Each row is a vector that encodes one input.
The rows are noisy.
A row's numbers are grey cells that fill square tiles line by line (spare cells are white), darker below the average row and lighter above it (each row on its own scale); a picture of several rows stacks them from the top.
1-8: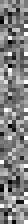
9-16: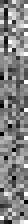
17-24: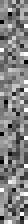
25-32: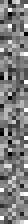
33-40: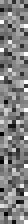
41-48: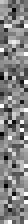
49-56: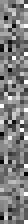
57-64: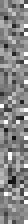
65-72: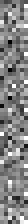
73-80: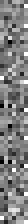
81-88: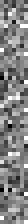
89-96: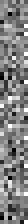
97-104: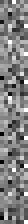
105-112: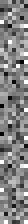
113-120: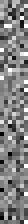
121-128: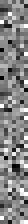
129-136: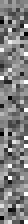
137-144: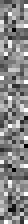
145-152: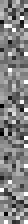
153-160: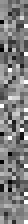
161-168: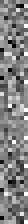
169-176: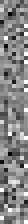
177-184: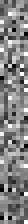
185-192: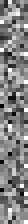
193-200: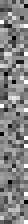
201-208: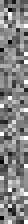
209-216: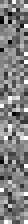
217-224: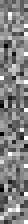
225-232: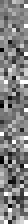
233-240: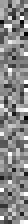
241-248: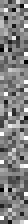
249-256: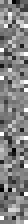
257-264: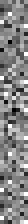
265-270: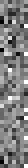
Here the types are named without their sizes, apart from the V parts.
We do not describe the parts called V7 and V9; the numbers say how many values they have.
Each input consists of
a value of V7 and a value of V9, together with a list of points on a line.
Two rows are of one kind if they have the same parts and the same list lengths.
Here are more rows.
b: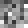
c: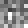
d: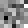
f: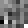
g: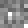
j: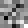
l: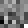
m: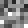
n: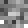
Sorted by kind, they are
b, g, l, m
c, d, f, n
j

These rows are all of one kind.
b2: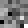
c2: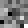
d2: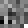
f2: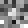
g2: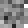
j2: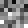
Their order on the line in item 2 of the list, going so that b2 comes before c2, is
f2, j2, g2, b2, d2, c2.
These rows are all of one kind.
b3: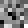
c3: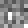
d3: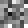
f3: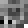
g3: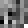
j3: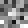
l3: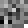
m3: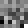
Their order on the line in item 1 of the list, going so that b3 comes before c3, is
g3, d3, m3, b3, c3, l3, f3, j3.
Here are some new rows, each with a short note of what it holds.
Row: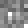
a value of V7 and a value of V9, together with a list of one item
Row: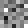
a value of V7 and a value of V9, together with a list of one item
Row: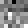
a value of V7 and a value of V9, together with a list of two items
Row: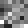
a value of V7 and a value of V9, together with a list of one item
